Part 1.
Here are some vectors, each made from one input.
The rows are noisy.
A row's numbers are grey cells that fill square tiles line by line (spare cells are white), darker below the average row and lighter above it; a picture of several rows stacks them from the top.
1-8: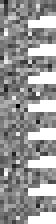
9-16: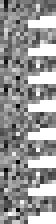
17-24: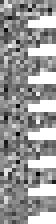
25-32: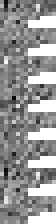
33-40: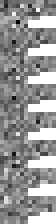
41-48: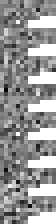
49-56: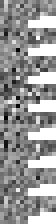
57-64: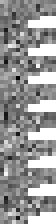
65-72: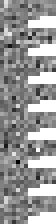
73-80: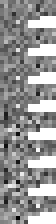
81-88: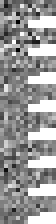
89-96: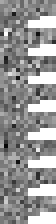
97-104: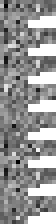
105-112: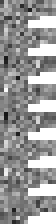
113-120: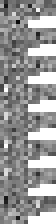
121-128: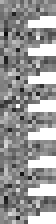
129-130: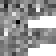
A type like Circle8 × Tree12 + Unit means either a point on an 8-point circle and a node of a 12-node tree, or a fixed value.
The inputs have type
Bool × Line11 + Line6.
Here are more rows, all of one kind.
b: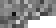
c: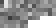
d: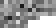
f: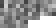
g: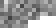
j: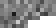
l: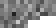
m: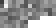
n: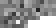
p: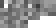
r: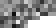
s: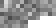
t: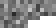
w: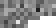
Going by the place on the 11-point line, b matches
j, l, m and t.
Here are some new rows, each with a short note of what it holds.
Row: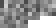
a point on an 11-point line and a true/false value
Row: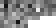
a point on a 6-point line
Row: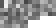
a point on an 11-point line and a true/false value
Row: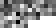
a point on a 6-point line
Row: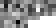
a point on a 6-point line
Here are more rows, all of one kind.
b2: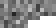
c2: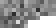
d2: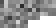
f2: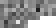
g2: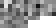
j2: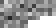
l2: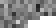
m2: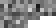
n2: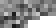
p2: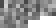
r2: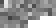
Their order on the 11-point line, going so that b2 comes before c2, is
n2, g2, l2, m2, b2, r2, j2, c2, f2, d2, p2.
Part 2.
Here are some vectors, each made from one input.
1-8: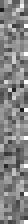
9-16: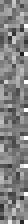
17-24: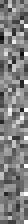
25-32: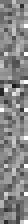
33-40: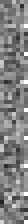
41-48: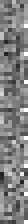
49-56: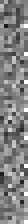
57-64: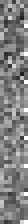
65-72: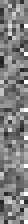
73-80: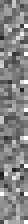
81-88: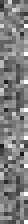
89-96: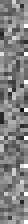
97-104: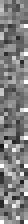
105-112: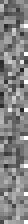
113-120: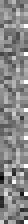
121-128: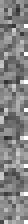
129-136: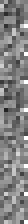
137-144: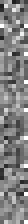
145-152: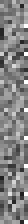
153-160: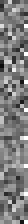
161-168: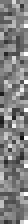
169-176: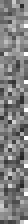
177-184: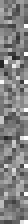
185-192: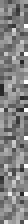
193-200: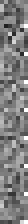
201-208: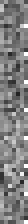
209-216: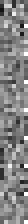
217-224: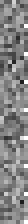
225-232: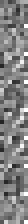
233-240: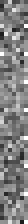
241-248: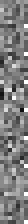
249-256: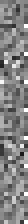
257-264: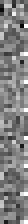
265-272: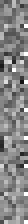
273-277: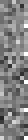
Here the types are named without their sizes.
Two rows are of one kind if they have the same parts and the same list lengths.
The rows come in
2 kinds.
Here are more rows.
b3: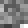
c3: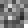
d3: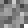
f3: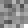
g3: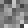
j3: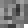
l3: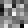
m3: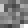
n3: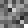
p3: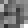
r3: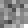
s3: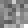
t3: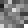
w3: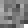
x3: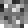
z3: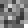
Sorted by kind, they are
b3, d3, f3, g3, j3, m3, p3, r3, s3, w3
c3, l3, n3, t3, x3, z3

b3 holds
a point on a line and a true/false value.
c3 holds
a node of a tree.
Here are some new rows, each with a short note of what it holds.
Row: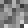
a point on a line and a true/false value
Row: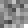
a point on a line and a true/false value
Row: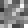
a node of a tree
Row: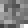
a point on a line and a true/false value
